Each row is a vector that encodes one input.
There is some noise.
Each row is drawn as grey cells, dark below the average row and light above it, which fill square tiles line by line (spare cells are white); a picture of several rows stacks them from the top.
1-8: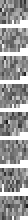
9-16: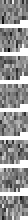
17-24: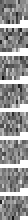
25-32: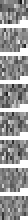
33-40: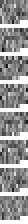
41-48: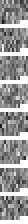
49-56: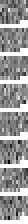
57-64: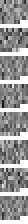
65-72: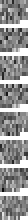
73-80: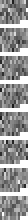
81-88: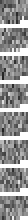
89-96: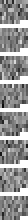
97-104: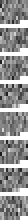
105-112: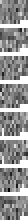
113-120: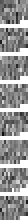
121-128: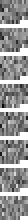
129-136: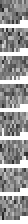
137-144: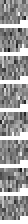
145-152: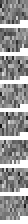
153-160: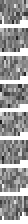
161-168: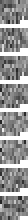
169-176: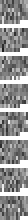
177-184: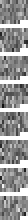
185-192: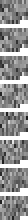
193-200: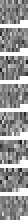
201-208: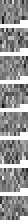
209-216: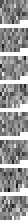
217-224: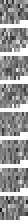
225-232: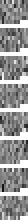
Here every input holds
one of 5 labels, together with either a point on a 6-point line, or a point on a 7-point line.
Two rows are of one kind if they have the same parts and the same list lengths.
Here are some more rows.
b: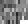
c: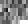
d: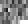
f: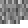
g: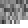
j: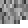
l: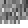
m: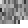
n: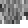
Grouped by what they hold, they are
b, c, d, n
f, g, j, l, m

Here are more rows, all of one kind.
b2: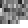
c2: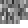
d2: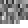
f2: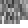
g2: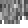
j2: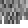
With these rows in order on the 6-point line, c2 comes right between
d2 and f2.
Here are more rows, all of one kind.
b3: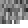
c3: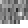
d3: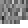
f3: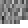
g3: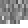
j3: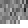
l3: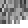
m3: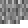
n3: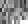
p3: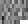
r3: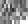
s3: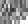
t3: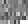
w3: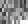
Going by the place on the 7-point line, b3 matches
c3, d3, f3 and p3.
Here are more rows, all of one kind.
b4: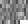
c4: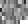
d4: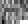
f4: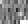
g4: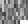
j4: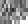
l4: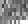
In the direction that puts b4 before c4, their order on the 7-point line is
b4, f4, d4, g4, c4, j4, l4.
